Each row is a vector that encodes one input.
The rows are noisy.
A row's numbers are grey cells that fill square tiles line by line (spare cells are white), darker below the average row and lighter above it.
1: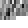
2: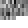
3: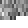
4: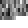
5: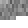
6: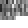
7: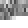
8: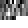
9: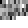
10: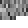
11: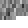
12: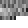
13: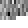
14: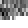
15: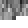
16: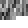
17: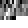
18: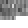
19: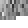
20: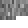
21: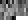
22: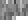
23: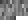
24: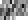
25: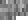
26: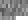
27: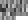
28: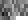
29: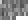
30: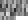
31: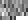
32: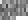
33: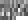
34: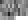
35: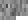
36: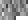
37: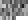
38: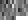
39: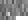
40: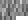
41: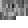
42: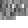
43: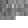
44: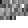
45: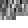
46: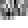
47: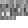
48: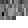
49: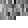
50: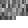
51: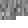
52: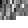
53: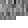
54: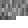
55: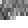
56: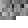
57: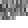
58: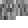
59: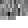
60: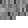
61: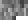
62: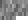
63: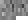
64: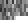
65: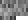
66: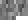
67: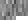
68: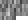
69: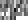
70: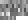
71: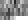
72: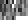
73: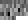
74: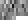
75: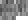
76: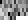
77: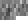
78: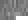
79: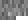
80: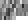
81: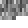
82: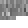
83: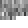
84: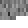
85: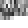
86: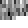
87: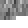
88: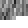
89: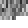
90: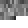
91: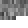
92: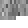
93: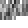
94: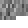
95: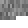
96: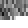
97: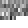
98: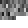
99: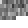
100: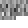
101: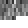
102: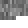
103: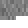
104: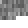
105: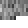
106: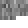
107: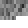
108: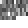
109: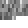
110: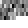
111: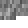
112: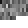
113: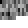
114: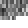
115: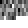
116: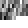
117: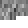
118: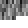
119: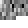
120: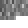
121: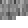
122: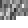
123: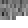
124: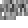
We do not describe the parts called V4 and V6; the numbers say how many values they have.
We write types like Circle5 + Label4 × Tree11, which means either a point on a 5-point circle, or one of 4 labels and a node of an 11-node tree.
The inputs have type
(Bool × Bool × Bool + V4) × V6 + Label5.
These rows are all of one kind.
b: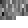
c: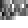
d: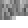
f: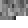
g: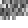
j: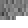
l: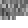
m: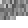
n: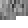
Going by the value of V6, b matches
f and m.
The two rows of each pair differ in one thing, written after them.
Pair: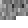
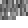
the value of V4
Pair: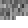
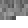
the value of V6
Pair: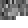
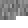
the value of V6
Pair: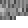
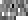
the value of V4
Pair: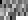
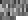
the value of V4
